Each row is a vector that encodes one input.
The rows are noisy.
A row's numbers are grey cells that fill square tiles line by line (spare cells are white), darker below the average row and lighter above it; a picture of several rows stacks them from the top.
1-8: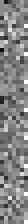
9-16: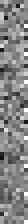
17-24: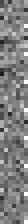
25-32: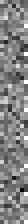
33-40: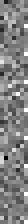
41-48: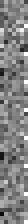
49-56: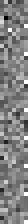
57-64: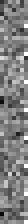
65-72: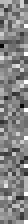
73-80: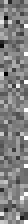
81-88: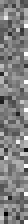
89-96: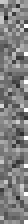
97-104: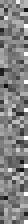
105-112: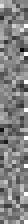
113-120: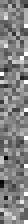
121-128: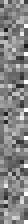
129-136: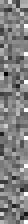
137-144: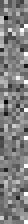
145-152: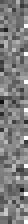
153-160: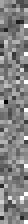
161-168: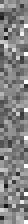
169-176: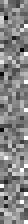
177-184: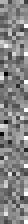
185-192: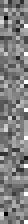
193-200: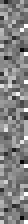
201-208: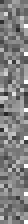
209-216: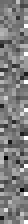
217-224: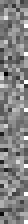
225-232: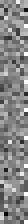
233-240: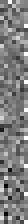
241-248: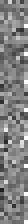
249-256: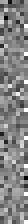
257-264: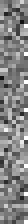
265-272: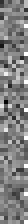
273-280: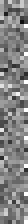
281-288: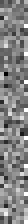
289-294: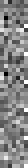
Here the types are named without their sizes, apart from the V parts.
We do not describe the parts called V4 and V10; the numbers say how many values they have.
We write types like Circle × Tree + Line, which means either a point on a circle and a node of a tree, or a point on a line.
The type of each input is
(Circle × (Line + V4) + V10) × Label.
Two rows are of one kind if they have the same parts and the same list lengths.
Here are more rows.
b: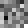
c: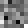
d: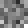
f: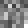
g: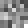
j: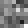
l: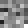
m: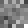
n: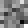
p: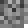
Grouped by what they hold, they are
b, g, l
c, d, n
f, j, m, p

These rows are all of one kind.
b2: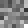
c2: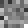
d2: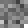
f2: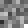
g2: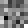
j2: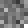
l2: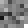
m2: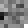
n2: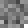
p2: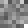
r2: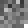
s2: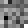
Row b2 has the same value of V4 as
g2 and p2.
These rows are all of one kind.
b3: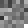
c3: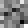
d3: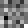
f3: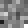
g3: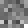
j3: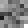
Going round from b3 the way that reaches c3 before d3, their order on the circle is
b3, f3, c3, j3, g3, d3.
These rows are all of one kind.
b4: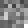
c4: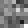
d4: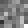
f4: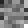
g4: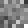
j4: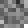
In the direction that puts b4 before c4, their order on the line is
d4, b4, f4, c4, g4, j4.
